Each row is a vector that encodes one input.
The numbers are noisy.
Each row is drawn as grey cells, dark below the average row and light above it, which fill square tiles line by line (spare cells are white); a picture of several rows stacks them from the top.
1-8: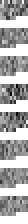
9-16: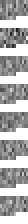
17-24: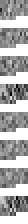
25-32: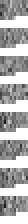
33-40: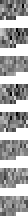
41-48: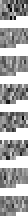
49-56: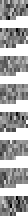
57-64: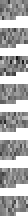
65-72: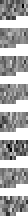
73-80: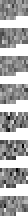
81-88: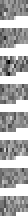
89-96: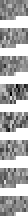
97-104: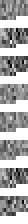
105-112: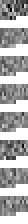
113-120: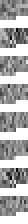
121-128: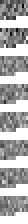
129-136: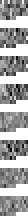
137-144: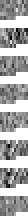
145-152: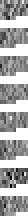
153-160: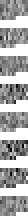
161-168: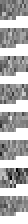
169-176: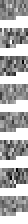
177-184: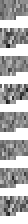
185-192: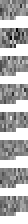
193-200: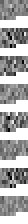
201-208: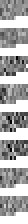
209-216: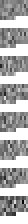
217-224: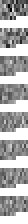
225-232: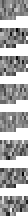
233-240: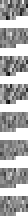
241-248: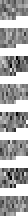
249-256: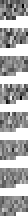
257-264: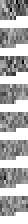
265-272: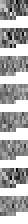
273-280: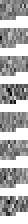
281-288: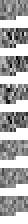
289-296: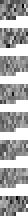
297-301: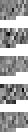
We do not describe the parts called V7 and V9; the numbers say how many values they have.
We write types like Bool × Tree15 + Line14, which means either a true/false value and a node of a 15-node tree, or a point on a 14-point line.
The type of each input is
Line6 × (Line8 + V7) + V9.
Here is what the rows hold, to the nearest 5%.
About 65% of them hold a point on a 6-point line, together with either a point on an 8-point line, or a value of V7. The rest hold a value of V9.
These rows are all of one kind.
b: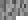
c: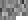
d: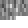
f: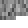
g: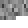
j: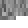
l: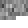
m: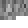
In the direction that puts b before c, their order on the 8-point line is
l, g, f, m, b, d, j, c.
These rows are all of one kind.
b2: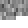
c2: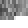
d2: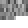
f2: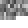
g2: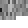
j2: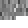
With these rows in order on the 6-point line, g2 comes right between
f2 and j2.
